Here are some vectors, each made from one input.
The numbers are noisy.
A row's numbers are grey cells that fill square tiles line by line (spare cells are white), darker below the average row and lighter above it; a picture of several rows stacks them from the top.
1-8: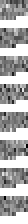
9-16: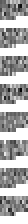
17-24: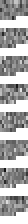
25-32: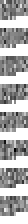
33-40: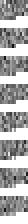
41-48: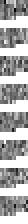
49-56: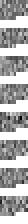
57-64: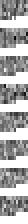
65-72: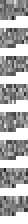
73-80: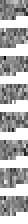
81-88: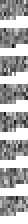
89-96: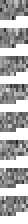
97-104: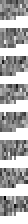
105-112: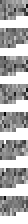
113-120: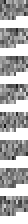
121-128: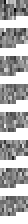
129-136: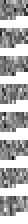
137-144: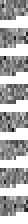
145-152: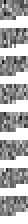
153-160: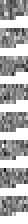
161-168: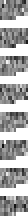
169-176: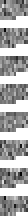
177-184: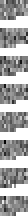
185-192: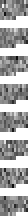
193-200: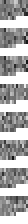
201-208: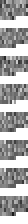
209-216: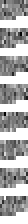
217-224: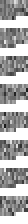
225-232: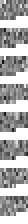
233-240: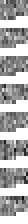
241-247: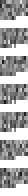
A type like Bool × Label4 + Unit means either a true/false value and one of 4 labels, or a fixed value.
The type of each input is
(Line3 × Line3 + Unit) × Tree14.
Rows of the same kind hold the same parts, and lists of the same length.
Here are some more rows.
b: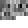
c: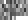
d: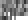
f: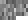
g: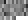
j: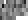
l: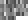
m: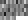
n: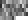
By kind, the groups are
b, g, m, n
c, d, f, j, l

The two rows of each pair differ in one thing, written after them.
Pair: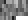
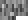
the node of the tree
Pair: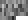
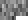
the place on one of the two 3-point lines
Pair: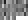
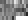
the node of the tree
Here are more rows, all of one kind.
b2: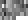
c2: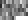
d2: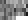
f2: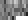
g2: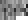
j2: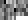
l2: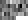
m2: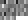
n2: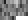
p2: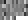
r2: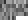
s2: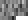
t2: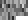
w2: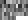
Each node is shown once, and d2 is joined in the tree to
f2, g2 and j2.
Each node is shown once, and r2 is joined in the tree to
n2, p2, t2 and w2.
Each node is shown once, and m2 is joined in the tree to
p2.
